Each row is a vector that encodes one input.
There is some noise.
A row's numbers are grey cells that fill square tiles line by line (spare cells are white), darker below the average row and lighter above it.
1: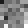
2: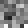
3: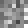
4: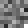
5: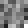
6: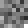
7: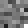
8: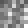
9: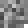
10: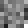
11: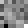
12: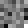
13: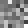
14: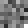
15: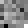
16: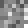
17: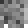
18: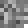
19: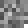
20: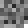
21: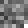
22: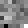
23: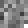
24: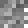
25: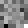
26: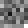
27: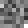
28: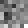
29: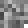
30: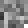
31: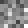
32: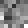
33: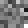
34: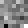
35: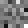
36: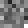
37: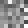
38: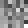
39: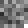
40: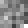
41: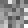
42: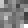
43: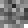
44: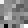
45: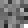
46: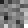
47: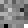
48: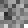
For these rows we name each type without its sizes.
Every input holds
a point on a line and a true/false value.
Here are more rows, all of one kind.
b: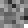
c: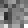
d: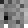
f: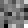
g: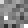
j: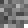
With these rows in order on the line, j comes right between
b and d.
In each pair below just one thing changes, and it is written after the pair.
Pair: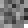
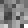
the place on the line
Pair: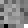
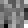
the true/false value
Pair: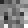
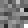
the place on the line
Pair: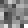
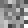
the true/false value
